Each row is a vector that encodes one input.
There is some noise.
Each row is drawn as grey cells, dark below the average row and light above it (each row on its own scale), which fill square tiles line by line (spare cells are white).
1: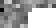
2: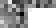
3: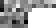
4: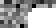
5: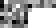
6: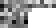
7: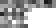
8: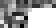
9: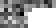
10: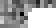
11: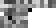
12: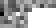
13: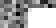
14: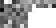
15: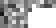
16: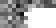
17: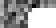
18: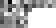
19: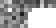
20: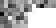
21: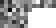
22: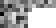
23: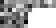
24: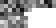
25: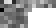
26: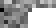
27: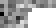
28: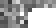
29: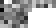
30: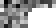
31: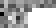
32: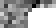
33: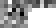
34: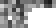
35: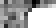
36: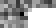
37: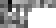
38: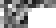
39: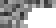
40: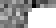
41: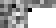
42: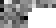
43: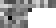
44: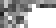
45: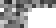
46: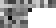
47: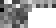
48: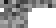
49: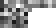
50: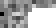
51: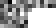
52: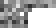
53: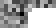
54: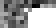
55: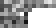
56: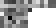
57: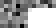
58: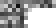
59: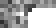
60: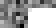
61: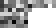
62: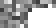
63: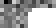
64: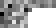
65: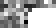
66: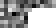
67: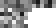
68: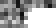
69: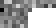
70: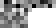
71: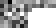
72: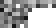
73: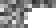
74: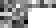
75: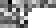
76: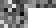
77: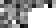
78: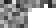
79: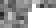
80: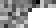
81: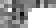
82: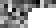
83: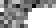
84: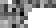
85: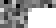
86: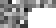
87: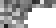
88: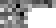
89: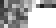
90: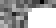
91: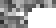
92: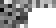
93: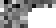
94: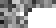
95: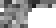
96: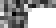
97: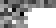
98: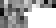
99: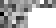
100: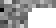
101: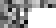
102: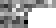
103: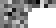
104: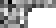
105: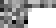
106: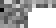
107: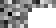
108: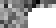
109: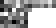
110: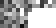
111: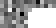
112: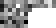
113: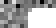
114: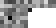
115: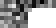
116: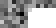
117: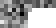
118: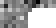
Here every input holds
either a fixed value, or three true/false values.
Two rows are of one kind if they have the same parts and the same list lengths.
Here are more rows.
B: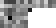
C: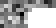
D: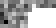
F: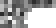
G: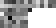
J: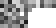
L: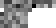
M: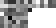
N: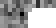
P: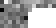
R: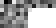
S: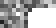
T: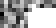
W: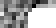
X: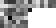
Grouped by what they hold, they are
B, G, M, X
C, D, F, J, L, N, P, R, S, T, W

